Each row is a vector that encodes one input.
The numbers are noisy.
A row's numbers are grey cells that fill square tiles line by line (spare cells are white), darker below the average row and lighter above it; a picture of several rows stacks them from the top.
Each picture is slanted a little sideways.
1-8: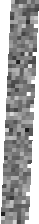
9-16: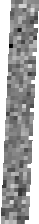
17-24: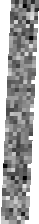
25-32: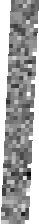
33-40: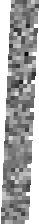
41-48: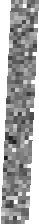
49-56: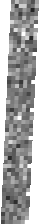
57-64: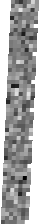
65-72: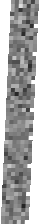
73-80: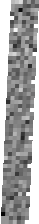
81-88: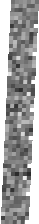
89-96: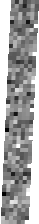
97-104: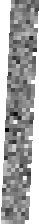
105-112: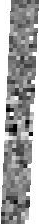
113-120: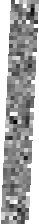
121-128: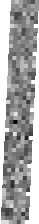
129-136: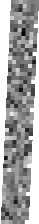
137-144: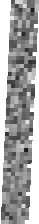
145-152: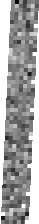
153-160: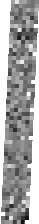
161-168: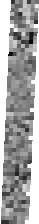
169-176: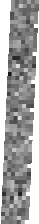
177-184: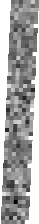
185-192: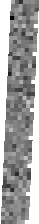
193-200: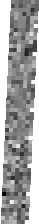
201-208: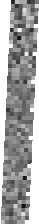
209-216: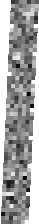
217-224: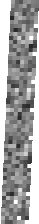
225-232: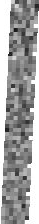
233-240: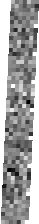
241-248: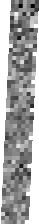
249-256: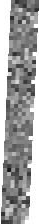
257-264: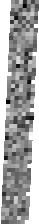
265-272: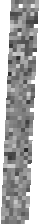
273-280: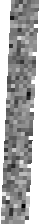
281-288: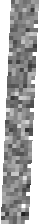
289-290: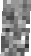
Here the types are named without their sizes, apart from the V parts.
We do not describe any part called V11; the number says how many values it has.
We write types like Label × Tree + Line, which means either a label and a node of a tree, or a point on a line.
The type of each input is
Bool × Line + V11.
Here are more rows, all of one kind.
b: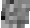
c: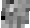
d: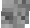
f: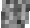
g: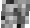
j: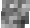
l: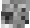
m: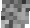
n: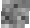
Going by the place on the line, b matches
j and l.
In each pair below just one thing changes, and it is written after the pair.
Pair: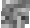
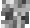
the place on the line
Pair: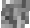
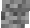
the true/false value
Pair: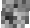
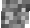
the true/false value
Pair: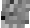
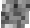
the true/false value
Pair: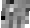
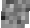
the place on the line
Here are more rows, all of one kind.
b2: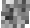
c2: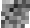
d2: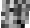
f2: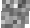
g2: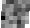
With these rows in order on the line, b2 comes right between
d2 and g2.
